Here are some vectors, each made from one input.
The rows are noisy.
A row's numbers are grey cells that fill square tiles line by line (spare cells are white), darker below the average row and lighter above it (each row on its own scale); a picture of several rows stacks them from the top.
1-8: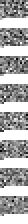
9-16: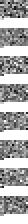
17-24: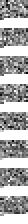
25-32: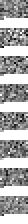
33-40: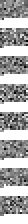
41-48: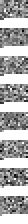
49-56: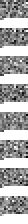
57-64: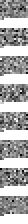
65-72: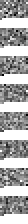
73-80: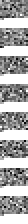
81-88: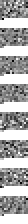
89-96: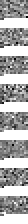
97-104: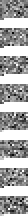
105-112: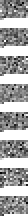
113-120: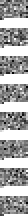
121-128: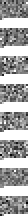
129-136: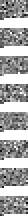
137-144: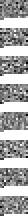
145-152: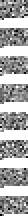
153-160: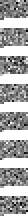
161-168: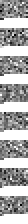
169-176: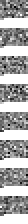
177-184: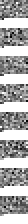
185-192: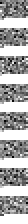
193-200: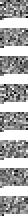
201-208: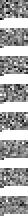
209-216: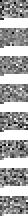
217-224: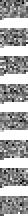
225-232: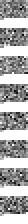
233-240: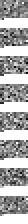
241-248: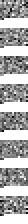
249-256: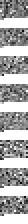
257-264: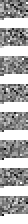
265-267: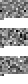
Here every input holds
either one of 6 labels and a point on an 8-point line, or one of 11 labels and four true/false values, or a point on a 7-point line.
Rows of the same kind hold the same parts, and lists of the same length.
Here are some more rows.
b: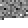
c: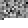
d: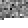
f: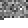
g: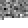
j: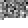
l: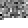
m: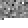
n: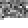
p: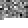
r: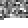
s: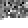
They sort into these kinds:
b, d, f, g, m
c, j, n, r
l, p, s

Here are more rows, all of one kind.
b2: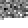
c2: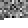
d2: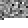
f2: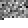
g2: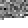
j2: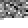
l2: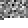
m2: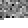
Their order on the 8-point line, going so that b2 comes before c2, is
b2, m2, c2, g2, l2, j2, d2, f2.
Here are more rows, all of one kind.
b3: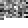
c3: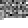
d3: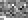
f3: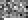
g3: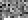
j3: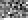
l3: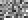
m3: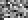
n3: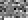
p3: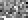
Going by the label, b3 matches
d3, f3 and p3.
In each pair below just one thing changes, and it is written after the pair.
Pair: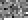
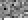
the place on the 8-point line
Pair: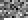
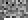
the place on the 8-point line
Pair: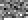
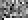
the place on the 8-point line
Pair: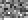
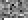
the place on the 8-point line
